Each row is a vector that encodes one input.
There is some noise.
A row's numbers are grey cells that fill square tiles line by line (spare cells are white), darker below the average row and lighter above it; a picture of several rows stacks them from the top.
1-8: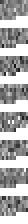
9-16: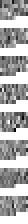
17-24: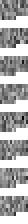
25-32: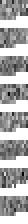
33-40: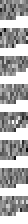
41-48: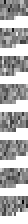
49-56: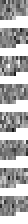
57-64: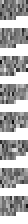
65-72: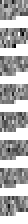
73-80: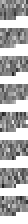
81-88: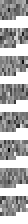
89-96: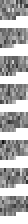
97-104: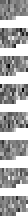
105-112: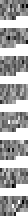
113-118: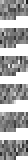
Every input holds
one of 9 labels, a point on a 6-point line and a true/false value.
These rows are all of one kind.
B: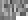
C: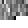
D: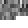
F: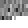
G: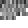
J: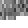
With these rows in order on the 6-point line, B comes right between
C and F.
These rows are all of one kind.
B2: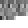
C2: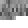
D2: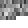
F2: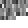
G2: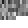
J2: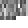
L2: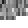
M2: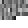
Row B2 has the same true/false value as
C2 and G2.
